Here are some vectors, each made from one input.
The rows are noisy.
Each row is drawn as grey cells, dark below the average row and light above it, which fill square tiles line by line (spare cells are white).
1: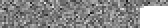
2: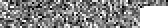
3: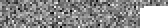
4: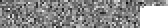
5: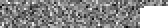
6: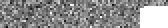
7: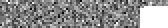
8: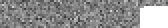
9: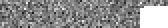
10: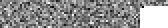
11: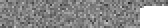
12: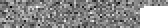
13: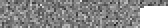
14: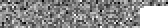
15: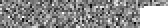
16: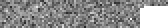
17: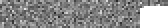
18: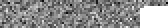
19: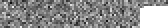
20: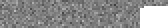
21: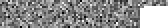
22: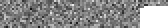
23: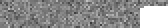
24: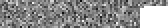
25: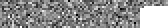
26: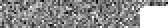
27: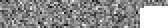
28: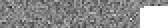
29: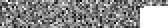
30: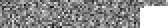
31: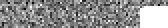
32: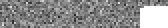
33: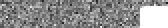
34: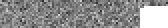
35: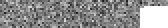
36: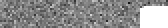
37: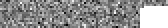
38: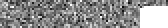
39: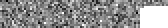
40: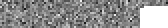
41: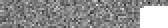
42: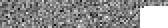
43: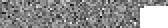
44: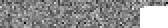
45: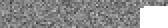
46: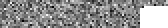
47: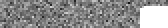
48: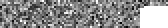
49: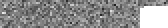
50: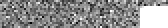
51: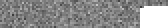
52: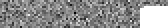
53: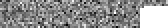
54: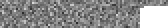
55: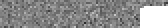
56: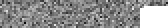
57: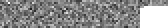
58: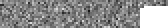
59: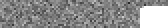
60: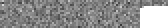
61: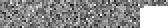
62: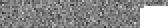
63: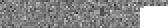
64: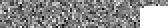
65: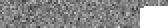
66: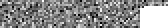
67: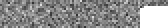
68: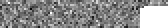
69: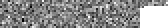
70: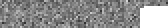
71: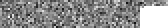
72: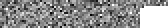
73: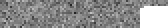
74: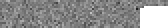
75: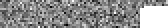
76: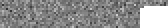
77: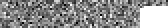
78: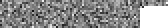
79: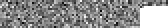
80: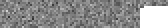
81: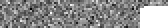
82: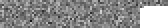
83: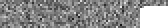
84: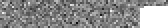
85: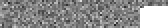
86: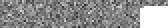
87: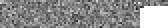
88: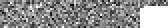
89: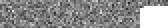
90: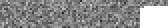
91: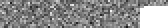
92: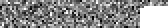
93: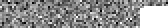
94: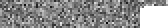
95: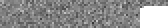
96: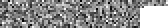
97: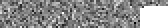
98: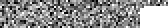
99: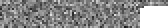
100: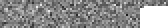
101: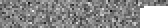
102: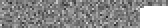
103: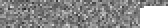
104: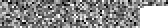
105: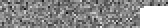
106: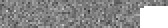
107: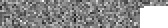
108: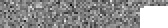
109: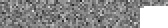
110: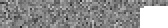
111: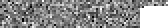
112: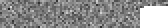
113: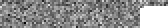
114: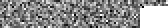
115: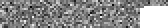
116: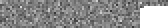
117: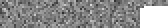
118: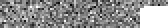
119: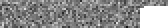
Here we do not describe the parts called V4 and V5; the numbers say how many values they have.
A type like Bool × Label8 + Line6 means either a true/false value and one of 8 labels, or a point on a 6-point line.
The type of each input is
Line7 × (Line7 + V4) + V5.
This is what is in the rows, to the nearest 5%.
About 80% of them hold a point on a 7-point line, together with either a point on a 7-point line, or a value of V4. The rest hold a value of V5.
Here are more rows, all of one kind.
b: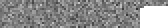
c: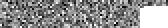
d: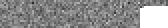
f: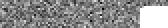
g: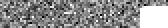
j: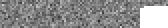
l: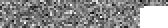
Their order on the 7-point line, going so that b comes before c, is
j, g, d, b, c, f, l.
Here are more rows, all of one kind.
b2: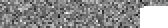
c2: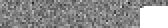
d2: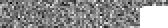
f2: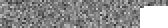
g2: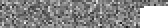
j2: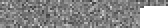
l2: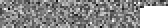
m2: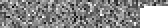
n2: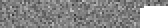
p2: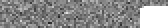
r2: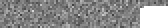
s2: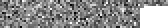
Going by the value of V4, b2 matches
c2, l2 and p2.
